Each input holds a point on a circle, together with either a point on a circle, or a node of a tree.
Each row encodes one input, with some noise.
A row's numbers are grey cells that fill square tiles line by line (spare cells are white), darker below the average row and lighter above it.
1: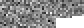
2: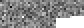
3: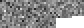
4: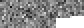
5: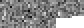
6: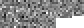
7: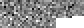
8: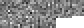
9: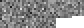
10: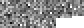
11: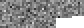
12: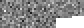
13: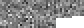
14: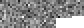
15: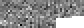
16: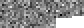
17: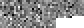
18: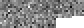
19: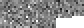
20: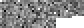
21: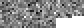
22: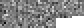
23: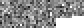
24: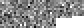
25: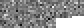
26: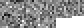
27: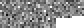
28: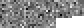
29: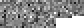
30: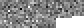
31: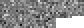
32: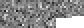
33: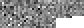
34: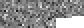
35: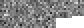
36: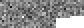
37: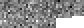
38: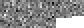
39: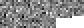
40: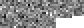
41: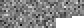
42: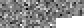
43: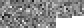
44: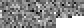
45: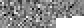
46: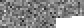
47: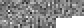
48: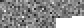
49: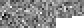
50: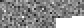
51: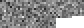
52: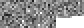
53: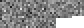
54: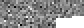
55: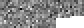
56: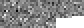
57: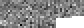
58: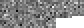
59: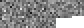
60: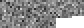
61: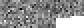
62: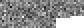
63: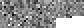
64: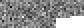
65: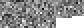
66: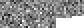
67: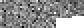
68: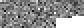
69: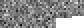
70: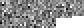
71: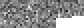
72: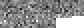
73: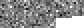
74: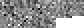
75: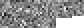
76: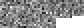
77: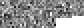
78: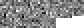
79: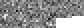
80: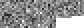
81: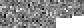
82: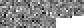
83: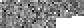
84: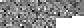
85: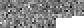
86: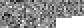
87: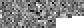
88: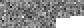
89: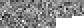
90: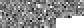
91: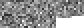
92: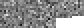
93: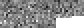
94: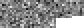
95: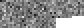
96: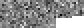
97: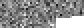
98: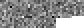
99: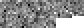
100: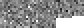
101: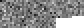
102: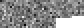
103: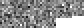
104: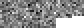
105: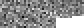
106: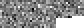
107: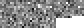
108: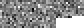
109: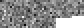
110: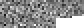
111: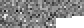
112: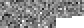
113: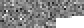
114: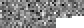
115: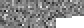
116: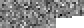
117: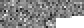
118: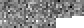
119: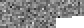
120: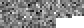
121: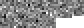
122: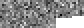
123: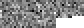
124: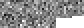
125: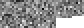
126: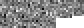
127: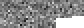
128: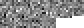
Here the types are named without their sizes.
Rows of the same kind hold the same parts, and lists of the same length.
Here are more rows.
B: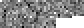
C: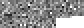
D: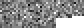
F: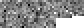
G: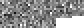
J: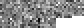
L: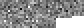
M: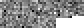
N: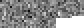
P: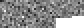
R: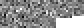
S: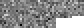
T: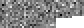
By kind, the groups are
B, D, F, J, P, R, S, T
C, G, L, M, N

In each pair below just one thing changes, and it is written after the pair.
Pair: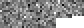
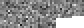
the place on the circle
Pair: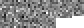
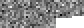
the place on the circle
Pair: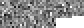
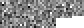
the node of the tree
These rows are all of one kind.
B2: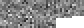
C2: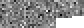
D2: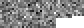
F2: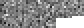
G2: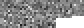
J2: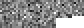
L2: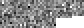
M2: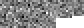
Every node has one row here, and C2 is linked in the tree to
F2 and L2.
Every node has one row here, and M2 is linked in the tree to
D2, G2 and L2.
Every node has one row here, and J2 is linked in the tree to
G2.
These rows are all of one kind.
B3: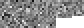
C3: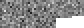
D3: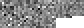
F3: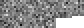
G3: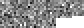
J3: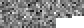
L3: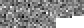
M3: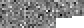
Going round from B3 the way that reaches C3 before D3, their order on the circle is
B3, G3, M3, F3, C3, D3, J3, L3.
